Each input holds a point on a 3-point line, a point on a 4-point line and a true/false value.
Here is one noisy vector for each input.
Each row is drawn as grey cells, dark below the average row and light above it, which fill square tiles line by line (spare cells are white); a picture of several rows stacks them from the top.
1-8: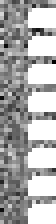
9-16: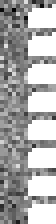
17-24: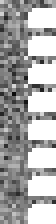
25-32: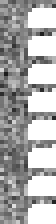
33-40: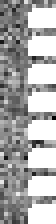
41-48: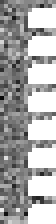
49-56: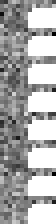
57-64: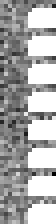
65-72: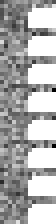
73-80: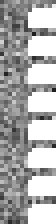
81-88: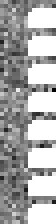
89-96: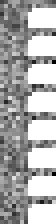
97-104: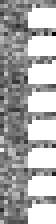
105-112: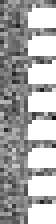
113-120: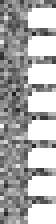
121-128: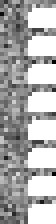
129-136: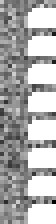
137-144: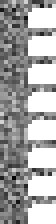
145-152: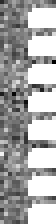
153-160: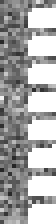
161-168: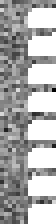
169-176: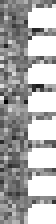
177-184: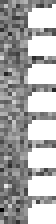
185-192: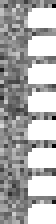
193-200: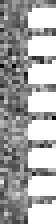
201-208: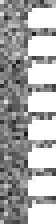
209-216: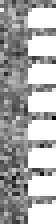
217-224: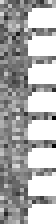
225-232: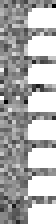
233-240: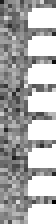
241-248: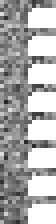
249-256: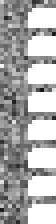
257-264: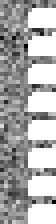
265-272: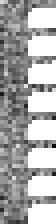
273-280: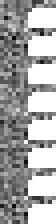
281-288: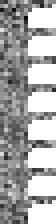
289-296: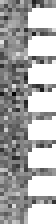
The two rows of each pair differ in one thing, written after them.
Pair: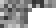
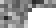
the place on the 4-point line
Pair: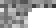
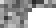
the place on the 3-point line
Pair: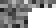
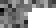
the place on the 4-point line
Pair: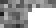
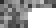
the place on the 3-point line
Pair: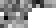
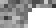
the place on the 4-point line
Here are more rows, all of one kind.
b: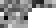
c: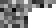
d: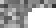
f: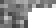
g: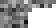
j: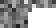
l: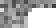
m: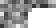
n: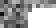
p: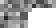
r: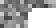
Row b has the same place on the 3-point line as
c, g and j.
